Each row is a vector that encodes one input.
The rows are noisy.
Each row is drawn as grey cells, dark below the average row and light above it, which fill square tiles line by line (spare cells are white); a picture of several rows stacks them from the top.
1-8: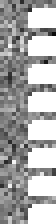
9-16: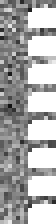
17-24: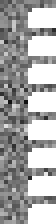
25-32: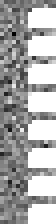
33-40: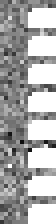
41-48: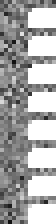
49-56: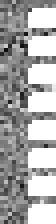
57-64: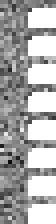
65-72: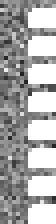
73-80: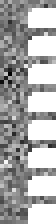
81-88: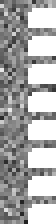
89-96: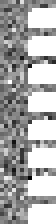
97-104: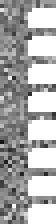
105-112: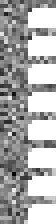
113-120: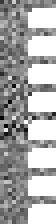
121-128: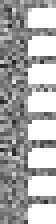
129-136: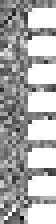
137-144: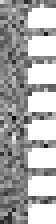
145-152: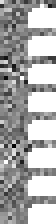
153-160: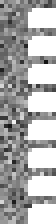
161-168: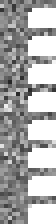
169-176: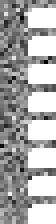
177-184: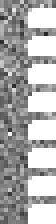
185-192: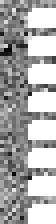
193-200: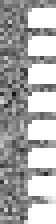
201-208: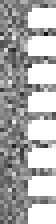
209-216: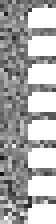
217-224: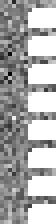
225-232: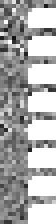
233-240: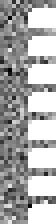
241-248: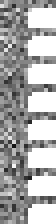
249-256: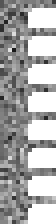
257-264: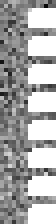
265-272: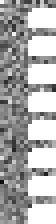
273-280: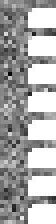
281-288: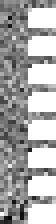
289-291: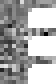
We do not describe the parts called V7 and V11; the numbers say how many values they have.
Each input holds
a value of V7 and a value of V11, together with either a point on a 5-point circle and a true/false value, or a fixed value.
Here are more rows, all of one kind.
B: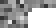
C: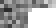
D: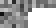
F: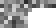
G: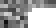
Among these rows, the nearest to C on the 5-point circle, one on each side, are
B and G.
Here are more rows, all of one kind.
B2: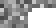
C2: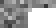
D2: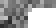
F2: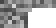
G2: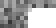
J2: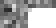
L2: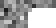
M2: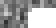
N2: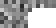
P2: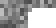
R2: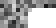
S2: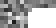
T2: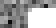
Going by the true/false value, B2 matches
C2, F2 and N2.
